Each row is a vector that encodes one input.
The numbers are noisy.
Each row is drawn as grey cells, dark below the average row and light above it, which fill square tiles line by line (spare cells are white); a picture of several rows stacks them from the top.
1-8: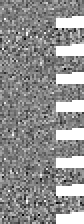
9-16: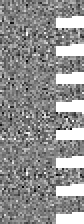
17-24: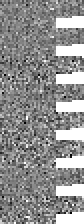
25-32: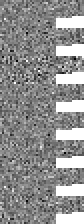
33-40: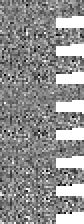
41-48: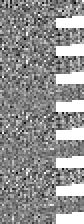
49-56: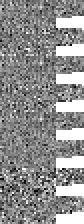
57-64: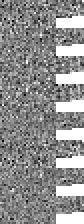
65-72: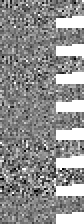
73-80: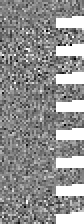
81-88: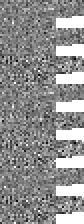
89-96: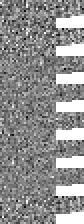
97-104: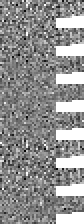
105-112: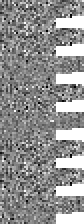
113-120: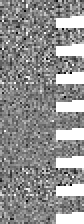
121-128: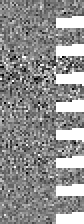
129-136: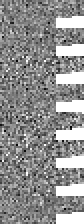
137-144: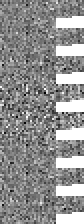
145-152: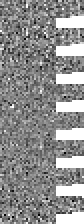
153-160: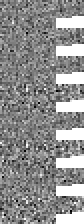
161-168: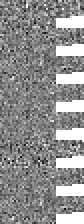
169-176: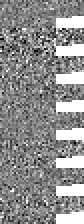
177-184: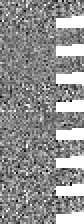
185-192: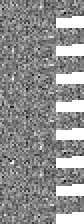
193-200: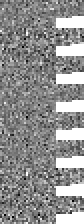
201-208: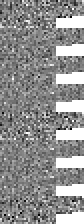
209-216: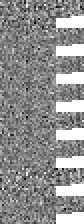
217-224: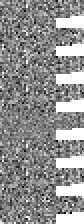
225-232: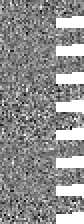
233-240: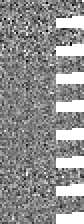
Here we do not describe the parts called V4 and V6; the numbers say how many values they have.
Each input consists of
either a point on a 9-point line, or a value of V4 and a value of V6, or a list of up to three points on a 7-point line.
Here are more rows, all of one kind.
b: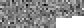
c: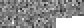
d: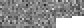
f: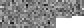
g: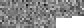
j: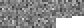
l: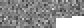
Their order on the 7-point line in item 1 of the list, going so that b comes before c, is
b, f, g, d, l, j, c.
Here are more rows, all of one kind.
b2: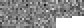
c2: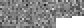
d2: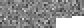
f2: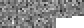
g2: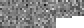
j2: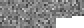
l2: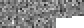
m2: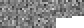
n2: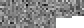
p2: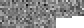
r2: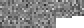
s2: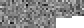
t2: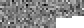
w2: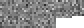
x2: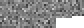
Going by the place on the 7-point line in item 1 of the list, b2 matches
c2, g2, r2 and w2.
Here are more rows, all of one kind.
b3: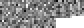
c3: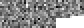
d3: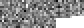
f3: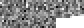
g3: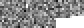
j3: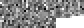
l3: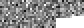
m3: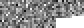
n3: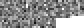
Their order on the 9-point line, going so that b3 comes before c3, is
l3, m3, b3, d3, g3, n3, c3, f3, j3.
